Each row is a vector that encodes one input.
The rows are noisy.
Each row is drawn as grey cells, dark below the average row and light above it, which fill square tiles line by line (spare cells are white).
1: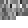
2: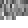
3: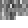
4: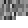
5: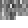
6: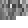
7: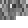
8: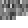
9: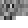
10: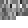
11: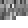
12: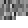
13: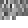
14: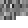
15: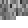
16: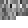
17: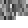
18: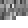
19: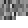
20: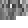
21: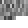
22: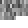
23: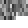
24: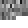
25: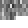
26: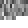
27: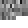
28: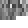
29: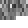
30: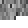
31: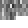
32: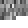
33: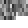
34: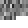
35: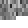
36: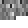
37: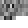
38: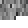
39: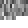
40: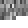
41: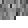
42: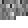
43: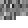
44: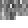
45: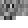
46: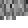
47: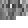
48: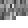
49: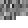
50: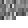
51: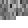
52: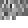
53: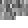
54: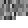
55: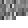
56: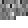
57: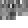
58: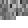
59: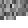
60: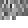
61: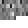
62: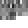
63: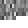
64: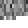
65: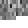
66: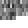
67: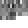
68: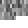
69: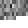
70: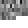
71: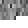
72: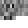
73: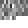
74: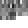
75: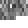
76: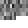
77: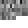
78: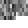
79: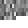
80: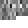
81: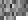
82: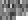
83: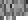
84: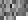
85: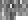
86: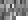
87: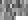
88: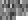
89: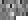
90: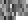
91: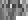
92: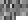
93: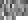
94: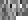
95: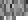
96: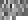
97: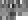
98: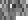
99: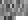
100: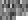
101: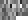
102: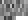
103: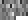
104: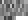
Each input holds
a point on an 11-point circle and a true/false value.
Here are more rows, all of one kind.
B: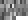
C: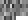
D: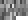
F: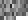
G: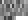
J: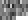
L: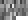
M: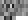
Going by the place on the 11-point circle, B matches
D and L.
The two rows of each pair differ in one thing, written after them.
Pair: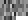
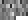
the true/false value
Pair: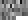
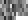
the true/false value
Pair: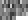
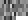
the place on the 11-point circle
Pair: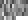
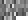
the place on the 11-point circle
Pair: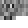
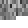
the true/false value
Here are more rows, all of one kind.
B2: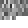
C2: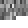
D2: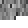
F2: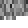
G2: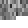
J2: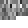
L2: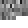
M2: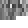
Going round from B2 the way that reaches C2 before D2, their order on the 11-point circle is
B2, F2, M2, C2, L2, D2, G2, J2.
